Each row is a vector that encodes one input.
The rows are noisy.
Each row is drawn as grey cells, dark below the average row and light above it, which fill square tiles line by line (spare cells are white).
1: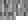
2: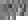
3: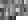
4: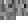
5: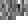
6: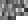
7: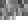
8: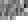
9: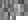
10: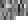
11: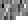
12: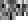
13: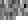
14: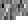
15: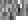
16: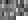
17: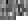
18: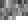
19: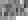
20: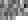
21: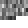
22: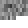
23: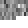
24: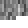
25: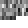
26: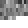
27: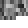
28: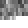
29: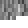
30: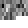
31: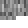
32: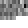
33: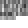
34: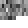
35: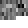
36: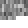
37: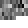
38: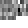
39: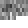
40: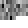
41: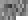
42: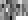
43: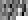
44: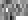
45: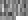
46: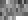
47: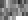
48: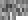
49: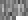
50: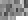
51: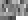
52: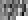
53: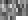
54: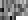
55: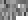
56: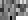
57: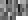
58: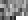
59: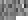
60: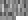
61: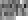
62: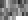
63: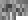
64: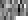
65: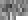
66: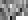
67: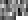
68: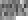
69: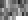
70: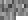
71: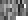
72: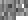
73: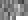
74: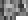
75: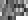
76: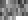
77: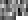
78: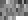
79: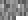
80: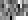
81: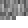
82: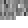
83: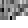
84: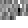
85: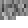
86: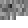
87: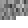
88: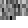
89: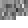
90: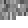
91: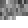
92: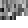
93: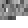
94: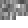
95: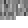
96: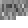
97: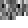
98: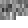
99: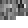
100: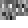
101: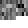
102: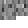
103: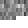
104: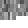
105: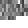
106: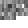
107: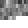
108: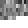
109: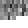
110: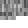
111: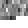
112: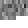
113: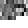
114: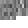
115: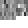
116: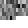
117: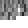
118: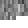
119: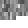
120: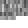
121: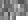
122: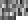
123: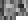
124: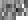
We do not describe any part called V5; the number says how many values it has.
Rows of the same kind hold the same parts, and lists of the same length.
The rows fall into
6 kinds.
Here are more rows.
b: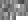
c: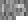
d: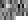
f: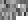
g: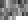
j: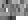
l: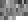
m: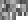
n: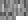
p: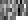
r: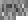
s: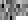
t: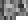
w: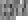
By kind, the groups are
b, c, f, m, n
d, p, t
g, l
j
r, w
s

